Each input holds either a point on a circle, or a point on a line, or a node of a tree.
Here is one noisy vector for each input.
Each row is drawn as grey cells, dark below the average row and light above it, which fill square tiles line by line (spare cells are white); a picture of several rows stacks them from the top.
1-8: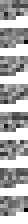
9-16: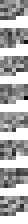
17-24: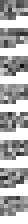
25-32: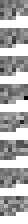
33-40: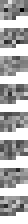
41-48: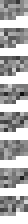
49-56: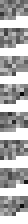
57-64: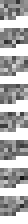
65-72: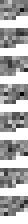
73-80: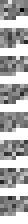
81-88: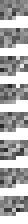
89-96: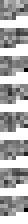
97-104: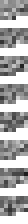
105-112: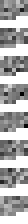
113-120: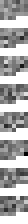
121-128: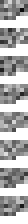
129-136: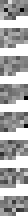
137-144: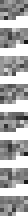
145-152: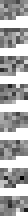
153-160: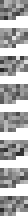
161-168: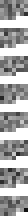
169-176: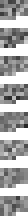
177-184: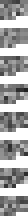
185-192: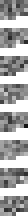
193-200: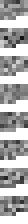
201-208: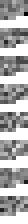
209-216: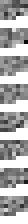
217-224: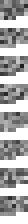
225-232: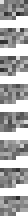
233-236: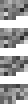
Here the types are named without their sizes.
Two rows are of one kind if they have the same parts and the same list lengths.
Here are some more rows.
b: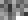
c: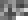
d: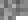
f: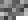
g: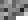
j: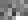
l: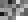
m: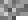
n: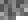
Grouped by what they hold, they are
b, c, n
d, j, l
f, g, m

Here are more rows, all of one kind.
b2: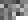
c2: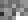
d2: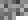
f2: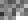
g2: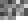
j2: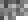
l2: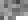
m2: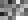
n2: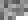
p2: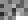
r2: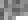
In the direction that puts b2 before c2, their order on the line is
b2, j2, d2, n2, l2, r2, c2, p2, f2, m2, g2.
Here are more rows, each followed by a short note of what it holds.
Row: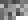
a point on a line
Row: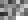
a point on a line
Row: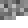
a point on a line
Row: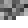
a node of a tree
